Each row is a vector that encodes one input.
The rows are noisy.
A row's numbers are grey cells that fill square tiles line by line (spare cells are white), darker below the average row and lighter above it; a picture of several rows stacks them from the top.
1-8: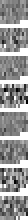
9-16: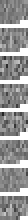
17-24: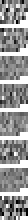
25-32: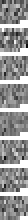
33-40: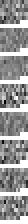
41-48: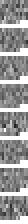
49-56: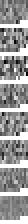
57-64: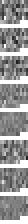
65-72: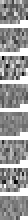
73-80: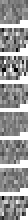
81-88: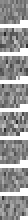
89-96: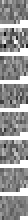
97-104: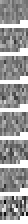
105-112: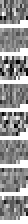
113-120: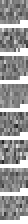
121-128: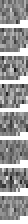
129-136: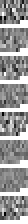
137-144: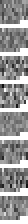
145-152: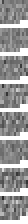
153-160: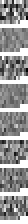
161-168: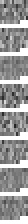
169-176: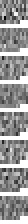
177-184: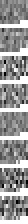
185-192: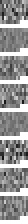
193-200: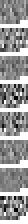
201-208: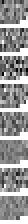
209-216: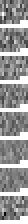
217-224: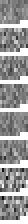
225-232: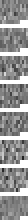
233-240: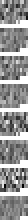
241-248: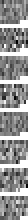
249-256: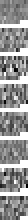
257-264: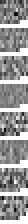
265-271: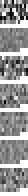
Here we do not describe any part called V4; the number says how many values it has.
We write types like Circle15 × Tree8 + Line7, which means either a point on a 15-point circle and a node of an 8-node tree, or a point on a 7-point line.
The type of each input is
Bool × Circle10 × (Tree7 + V4) + Line5.
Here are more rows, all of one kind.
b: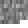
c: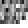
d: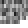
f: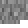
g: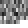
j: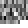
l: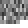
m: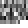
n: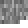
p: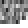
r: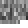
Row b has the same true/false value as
f, n and r.
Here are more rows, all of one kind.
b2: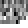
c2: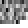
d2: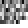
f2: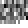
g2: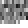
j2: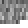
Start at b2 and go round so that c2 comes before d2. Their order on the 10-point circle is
b2, c2, d2, g2, f2, j2.
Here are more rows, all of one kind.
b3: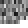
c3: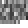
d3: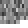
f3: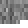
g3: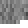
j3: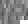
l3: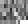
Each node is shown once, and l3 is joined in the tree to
g3.
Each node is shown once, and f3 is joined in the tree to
b3 and c3.
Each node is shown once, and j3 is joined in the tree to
d3.
